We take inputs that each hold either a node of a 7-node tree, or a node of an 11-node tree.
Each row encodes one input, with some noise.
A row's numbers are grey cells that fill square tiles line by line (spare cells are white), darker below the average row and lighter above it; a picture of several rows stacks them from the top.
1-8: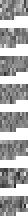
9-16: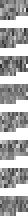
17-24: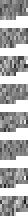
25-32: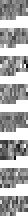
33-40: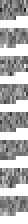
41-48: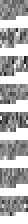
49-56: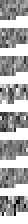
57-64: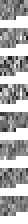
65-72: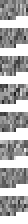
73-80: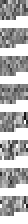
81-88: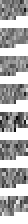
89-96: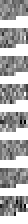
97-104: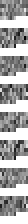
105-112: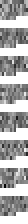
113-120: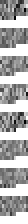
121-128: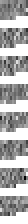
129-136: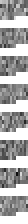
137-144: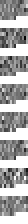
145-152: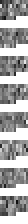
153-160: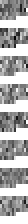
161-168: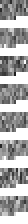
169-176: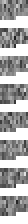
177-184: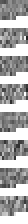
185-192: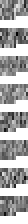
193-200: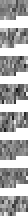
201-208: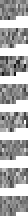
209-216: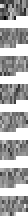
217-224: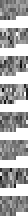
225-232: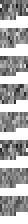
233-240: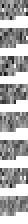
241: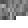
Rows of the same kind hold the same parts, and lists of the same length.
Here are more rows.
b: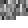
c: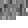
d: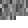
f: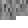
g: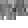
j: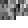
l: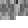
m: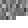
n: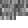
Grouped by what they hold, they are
b, j, m
c, d, f, g, l, n

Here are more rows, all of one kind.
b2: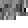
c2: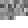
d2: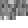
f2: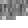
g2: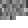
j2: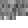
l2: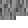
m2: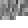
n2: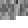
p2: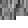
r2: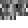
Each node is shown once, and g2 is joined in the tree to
f2 and l2.
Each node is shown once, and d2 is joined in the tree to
j2 and n2.
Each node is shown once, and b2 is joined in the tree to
c2 and r2.
